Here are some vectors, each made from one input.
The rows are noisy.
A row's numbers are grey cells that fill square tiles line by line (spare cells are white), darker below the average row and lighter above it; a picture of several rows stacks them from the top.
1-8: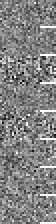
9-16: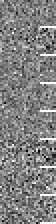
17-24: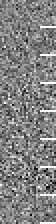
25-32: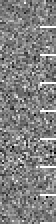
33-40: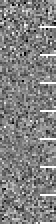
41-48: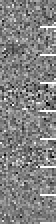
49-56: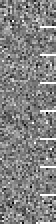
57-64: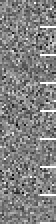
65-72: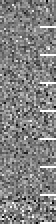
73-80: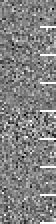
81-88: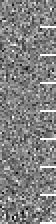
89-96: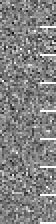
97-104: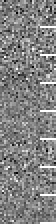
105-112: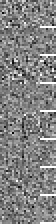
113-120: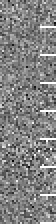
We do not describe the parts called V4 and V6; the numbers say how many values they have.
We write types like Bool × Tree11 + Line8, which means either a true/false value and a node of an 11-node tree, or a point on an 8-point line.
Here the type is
(Bool × Line5 + V4) × V6.
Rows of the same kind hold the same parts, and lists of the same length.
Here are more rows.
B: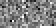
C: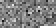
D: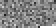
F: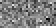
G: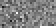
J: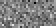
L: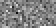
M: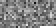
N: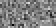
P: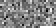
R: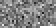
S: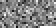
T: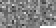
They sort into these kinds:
B, G, N, P
C, D, F, J, L, M, R, S, T

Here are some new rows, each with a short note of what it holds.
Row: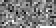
a value of V4 and a value of V6
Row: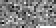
a value of V4 and a value of V6
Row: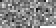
a point on a 5-point line, a true/false value and a value of V6
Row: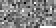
a point on a 5-point line, a true/false value and a value of V6
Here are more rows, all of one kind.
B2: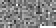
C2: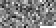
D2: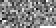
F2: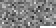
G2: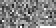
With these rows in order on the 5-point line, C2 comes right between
F2 and G2.
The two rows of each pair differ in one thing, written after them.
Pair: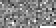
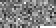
the place on the 5-point line
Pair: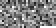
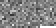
the place on the 5-point line
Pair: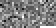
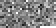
the place on the 5-point line
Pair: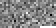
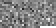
the value of V6
